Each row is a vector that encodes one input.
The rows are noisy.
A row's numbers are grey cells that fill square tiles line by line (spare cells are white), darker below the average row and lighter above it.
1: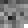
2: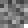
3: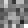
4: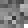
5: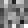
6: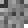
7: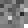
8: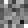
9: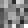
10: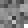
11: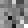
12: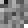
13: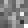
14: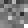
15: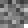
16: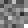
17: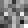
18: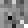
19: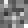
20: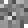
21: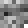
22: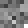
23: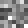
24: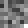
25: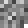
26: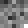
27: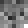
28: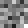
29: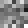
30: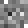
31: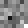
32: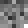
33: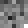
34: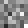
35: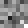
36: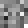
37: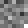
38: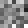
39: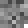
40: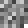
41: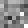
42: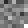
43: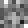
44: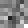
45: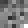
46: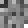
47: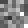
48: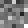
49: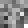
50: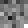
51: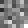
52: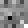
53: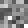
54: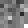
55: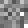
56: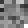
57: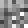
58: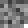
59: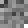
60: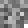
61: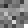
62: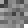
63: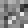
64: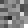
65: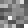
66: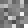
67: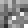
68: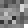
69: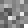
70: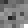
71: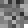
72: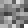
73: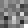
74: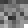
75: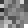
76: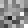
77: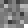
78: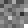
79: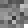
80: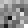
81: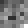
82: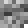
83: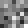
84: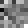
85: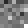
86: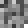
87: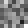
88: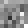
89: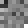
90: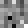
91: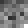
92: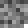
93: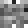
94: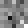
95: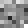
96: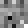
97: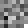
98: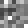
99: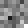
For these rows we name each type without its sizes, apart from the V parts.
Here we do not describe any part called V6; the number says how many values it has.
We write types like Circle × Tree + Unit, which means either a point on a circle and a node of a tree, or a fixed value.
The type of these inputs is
(Bool × Circle + Unit) × V6.
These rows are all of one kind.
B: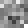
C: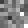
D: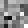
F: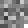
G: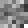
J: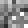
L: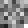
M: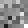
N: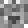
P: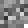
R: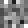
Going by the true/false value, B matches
G, N and R.
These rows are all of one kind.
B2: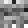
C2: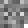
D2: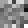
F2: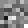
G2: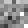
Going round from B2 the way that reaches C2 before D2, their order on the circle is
B2, F2, C2, D2, G2.
